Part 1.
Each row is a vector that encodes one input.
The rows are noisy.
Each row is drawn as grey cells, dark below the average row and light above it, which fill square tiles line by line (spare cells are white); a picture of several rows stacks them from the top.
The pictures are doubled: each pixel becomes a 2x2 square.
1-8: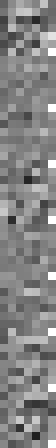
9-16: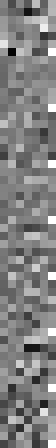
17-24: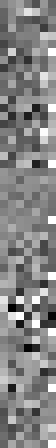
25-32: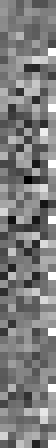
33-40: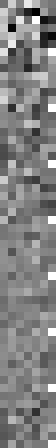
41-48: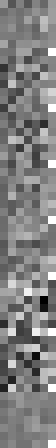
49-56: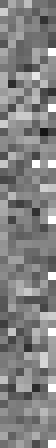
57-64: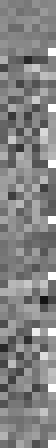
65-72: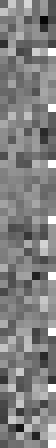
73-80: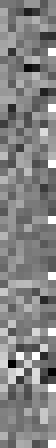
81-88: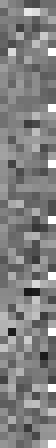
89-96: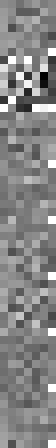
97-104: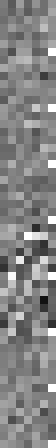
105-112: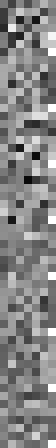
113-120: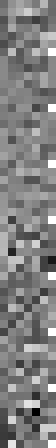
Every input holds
a list of up to two points on a 6-point line.
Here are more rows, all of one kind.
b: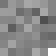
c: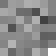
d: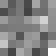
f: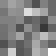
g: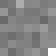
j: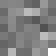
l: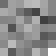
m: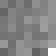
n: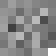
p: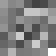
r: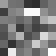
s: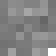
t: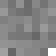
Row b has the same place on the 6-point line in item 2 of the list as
c, d and l.
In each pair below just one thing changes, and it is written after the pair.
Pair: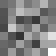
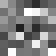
the place on the 6-point line in item 1 of the list
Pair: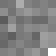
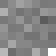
the place on the 6-point line in item 2 of the list
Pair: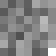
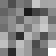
the place on the 6-point line in item 2 of the list
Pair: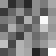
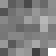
the place on the 6-point line in item 2 of the list
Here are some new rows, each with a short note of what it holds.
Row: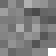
a list of one item
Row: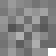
a list of two items
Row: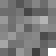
a list of one item
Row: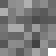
a list of one item
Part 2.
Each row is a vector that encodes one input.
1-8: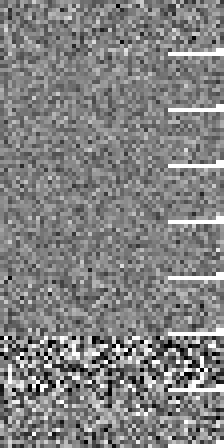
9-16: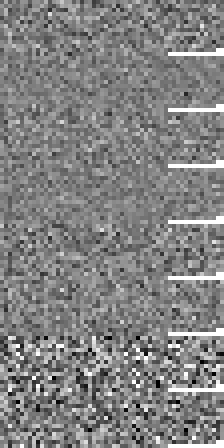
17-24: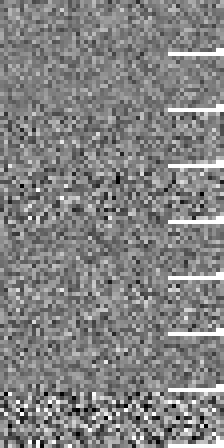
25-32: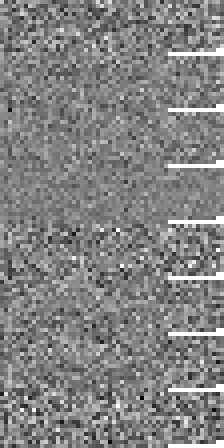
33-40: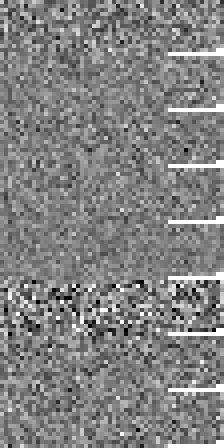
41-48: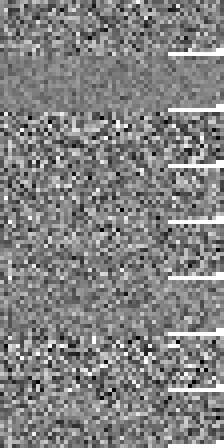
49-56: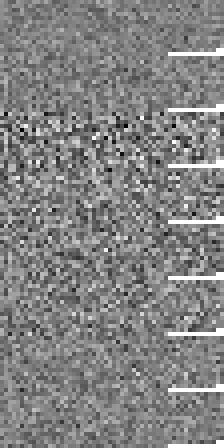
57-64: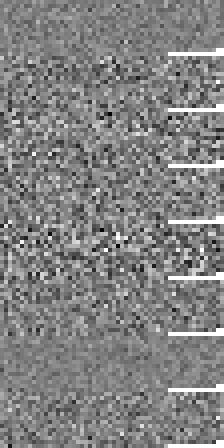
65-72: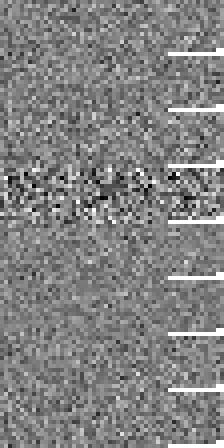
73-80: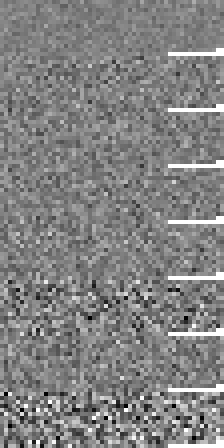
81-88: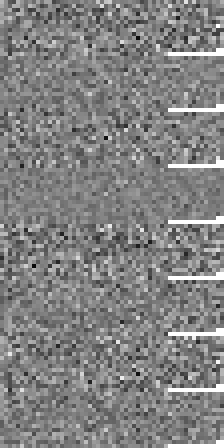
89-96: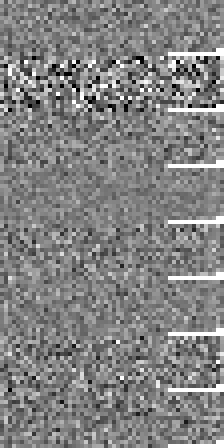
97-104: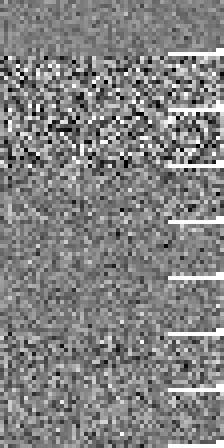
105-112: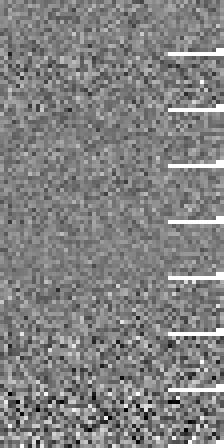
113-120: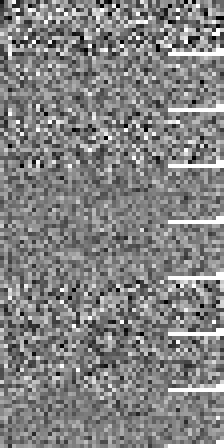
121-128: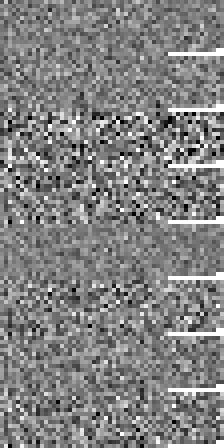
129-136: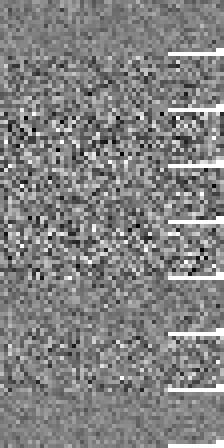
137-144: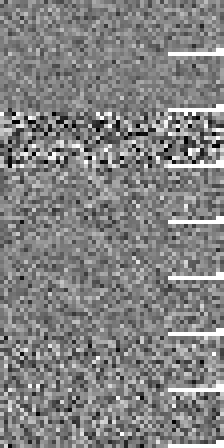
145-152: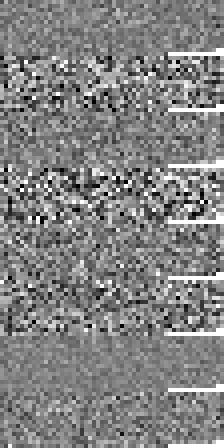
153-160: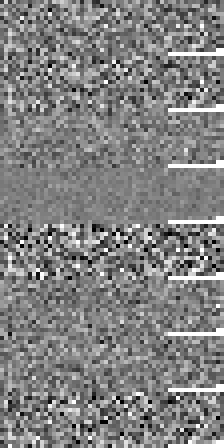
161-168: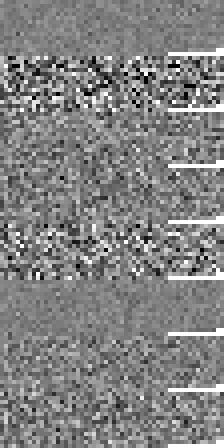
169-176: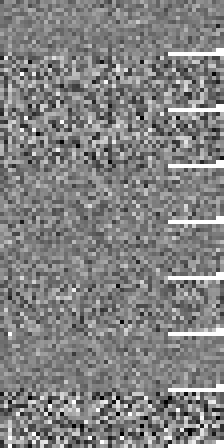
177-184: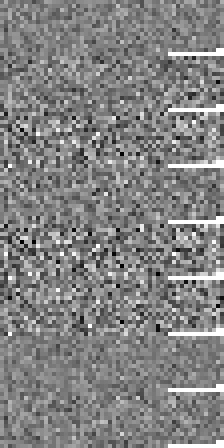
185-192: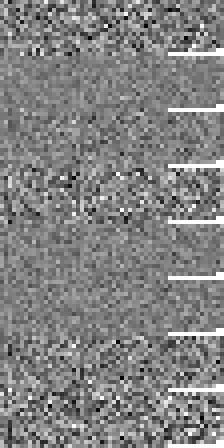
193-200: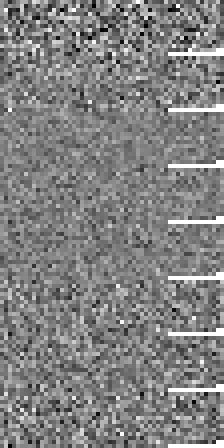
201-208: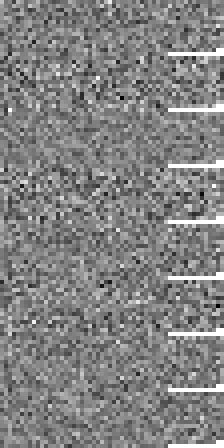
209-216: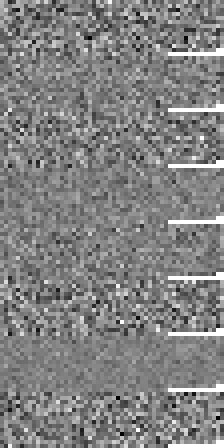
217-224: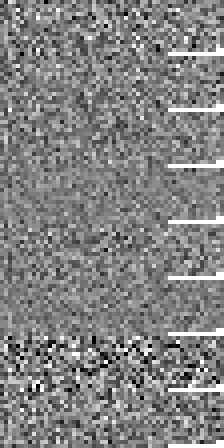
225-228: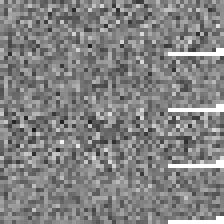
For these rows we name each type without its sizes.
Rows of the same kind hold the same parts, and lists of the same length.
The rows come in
3 kinds.
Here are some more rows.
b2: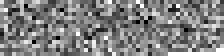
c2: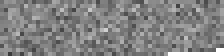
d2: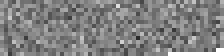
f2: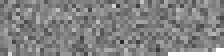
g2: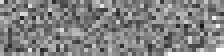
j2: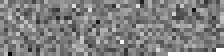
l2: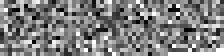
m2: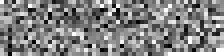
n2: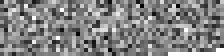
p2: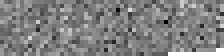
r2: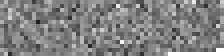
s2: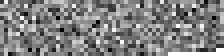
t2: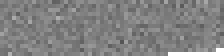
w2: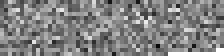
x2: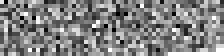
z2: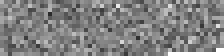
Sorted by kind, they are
b2, c2, j2, l2, m2, s2, x2
d2, f2, g2, n2, r2, t2, w2, z2
p2

